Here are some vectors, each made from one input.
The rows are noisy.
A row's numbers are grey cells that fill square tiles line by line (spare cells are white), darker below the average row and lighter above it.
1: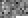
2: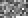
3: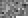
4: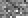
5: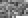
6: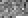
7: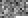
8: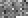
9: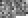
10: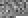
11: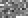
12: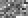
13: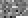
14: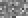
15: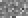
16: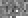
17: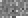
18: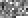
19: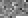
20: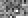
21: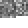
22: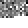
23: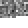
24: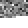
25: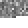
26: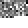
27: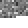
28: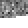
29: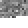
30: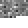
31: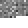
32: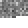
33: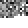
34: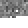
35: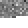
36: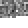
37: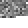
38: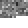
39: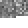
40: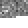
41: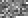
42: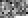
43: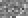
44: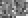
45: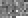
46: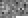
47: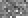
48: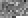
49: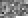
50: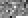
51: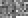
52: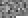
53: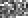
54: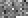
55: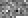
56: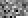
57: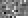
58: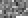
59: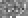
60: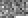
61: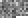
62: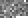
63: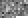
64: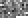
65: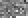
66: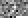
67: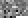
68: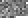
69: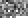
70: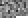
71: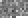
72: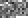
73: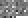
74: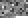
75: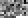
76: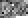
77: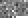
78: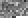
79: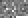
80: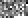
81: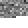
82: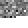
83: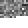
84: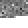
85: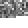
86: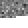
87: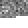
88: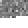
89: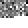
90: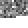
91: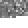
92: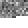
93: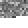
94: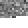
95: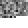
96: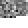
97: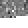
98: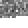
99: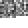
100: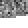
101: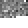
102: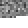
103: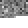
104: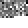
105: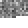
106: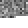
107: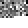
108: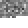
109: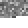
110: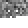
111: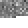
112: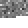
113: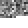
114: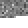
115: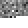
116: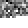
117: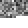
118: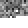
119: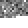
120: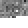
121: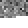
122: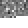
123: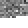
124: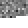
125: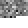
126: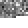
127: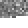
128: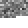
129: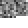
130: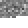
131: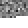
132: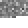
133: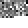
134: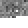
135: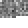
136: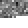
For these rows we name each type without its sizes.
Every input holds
a list of items, each a point on a line and a true/false value.
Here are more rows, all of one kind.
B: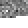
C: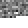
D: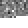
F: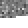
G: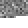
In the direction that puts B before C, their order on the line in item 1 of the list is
D, F, B, G, C.
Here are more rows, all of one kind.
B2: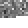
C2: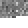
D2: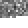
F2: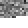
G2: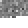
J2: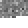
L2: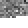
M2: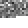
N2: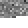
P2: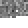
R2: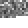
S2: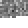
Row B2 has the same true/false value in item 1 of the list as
M2 and R2.
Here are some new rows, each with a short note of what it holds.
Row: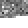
a list of two items
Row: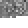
a list of one item
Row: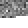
a list of two items
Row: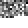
the empty list
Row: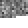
a list of two items
